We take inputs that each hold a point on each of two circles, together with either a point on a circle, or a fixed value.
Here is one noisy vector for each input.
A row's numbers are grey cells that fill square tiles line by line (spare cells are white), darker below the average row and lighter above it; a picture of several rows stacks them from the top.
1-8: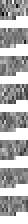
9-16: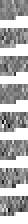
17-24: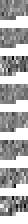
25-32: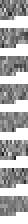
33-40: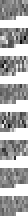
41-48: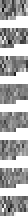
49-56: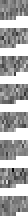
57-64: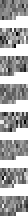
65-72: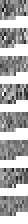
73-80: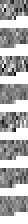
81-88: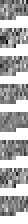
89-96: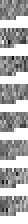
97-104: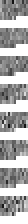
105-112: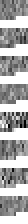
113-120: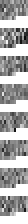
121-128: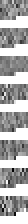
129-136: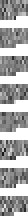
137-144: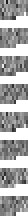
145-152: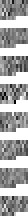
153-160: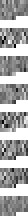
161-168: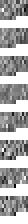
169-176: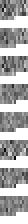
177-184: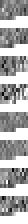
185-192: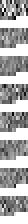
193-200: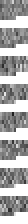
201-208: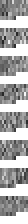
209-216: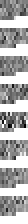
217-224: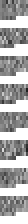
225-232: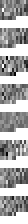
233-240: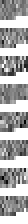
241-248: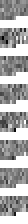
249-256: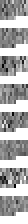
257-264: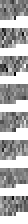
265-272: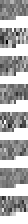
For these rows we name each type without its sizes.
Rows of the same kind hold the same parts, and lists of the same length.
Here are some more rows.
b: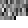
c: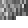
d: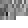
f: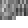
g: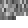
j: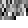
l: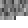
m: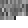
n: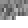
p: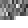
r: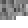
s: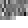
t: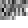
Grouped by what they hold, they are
b, d, j, l, p, r, s
c, f, g, m, n, t

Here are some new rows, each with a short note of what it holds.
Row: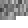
a point on each of three circles
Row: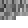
a point on each of three circles
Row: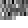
a point on each of two circles
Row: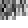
a point on each of three circles
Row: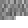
a point on each of three circles
